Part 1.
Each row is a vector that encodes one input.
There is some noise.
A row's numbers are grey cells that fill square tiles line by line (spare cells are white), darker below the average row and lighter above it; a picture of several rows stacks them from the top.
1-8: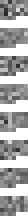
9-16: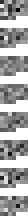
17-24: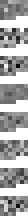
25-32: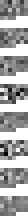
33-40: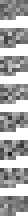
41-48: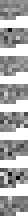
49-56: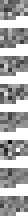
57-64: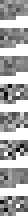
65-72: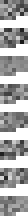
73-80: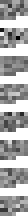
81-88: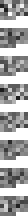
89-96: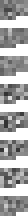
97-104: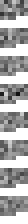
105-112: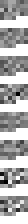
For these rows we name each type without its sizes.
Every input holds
a point on a line and a true/false value.
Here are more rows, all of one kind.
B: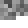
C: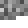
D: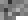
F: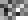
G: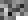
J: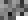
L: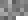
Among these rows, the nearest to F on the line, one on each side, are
D and J.
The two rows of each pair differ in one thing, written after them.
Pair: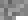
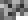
the true/false value
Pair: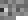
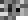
the place on the line
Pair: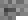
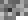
the true/false value
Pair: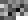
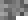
the true/false value
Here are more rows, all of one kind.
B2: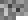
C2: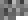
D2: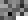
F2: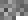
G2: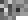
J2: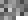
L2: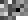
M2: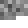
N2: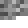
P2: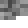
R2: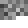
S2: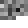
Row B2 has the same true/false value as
F2, J2 and P2.
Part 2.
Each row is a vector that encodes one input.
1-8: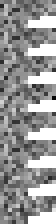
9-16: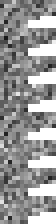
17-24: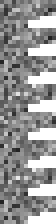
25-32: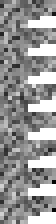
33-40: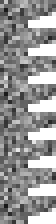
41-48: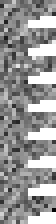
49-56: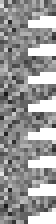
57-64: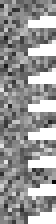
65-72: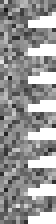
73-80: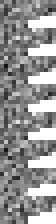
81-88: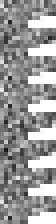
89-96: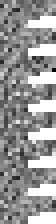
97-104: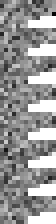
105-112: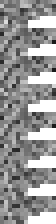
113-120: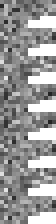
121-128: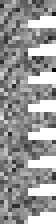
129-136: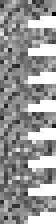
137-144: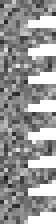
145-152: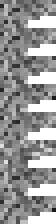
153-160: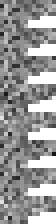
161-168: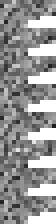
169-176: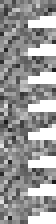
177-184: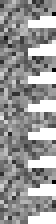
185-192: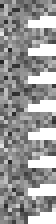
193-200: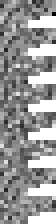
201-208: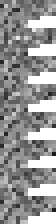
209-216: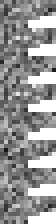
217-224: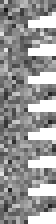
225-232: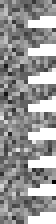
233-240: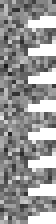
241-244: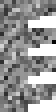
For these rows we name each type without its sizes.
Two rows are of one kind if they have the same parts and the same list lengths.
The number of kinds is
2.
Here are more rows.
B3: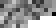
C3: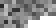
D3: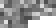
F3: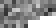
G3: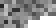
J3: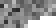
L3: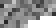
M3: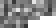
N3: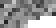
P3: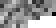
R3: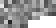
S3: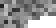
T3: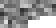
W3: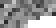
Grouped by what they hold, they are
B3, C3, G3, J3, L3, N3, P3, S3, W3
D3, F3, M3, R3, T3

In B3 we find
a point on a line.
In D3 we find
three true/false values.
